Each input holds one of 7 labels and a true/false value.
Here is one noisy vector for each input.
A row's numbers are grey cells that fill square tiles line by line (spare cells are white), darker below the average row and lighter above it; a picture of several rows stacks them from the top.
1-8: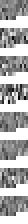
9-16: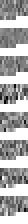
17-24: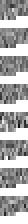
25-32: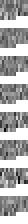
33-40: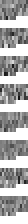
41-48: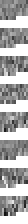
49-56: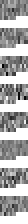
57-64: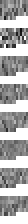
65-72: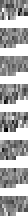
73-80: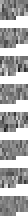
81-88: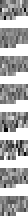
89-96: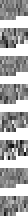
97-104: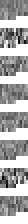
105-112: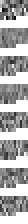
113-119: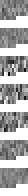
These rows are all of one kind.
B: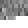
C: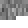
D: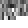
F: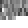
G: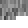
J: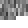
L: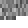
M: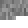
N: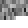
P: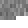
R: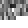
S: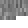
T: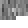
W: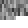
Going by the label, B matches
C, J, T and W.
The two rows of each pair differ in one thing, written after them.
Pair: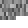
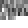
the label
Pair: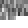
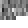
the label
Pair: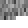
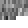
the label
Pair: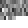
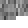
the label
